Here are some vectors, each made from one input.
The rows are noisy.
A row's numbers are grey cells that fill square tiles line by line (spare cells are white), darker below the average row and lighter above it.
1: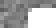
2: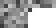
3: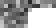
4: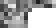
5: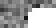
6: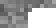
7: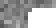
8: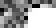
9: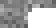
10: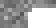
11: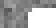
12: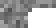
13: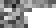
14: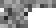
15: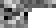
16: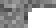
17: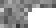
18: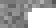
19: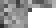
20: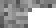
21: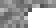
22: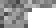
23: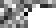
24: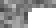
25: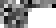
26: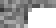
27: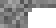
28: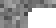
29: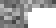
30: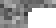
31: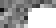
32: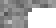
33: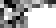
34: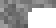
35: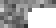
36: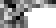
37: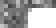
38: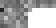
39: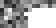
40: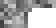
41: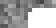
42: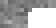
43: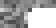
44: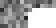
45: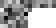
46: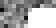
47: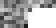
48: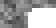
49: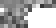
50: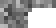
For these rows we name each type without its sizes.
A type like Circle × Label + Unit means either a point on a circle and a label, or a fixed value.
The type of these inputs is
Bool × Bool × Bool × Bool × Label.
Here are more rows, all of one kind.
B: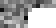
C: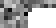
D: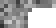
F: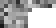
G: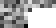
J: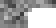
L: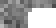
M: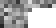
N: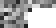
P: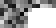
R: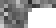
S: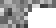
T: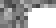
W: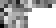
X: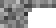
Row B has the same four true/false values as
F, M, S and W.
